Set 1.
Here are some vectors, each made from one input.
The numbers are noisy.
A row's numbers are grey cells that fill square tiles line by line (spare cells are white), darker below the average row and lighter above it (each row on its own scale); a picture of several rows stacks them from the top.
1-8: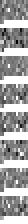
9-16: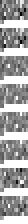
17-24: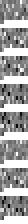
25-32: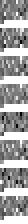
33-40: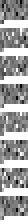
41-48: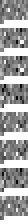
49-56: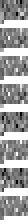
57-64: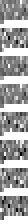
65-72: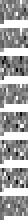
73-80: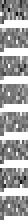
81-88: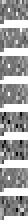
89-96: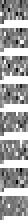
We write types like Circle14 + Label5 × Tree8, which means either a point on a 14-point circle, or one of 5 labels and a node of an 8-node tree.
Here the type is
Line9 + Tree9.
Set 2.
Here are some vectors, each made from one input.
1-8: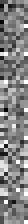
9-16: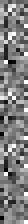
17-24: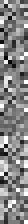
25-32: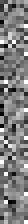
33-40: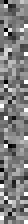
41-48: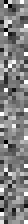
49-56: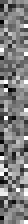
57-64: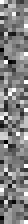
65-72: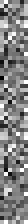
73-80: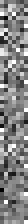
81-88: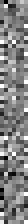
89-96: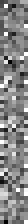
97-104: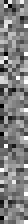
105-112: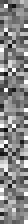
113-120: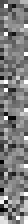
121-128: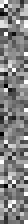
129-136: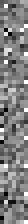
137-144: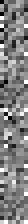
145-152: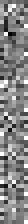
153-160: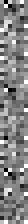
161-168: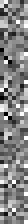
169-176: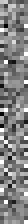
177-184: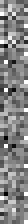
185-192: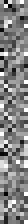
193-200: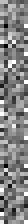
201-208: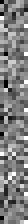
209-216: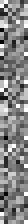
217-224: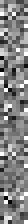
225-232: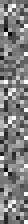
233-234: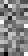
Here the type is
Bool × Bool × Bool + Line12.
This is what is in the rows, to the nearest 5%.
About 35% of them hold a point on a 12-point line. The rest hold three true/false values.
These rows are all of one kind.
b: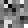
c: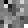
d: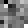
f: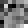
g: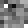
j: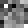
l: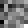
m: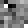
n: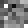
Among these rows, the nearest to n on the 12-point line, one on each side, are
g and j.
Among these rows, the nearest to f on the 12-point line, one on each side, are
j and l.
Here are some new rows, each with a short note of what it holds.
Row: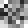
three true/false values
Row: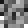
three true/false values
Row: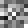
three true/false values
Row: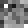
a point on a 12-point line
